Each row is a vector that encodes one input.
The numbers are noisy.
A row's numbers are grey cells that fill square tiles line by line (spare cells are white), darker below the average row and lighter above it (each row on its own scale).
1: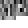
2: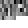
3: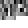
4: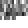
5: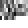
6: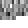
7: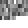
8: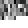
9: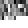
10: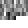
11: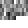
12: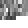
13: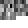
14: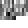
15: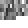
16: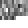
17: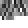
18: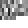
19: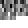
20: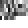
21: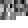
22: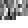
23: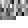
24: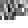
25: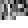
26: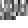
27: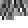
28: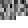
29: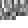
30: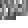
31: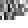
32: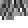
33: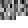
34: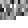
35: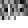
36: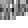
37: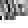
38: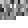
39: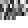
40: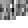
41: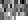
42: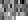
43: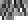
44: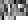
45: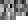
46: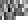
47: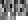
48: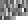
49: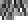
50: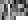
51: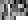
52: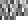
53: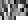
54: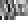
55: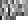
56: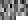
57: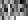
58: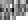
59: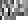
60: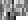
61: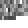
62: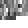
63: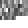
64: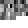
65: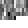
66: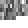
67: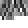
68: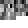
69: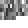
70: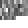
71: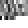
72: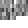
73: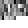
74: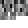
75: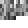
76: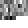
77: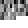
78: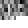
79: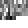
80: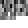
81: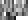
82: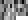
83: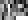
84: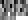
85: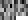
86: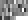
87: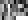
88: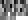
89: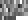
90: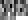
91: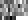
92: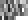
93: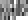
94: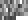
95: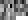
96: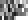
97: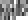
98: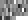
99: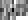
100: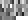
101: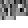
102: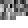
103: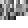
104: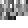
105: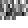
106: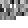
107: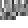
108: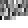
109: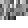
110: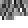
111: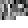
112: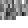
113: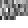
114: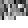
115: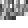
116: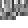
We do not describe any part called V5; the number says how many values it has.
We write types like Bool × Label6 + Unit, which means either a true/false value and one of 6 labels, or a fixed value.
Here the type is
List2(Bool × V5).
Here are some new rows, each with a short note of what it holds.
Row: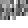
a list of two items
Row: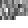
a list of two items
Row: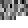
a list of one item
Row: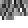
the empty list
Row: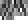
the empty list
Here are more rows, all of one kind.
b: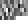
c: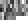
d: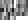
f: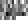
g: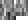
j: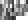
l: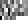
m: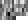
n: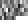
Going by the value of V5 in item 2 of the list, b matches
c, d and l.
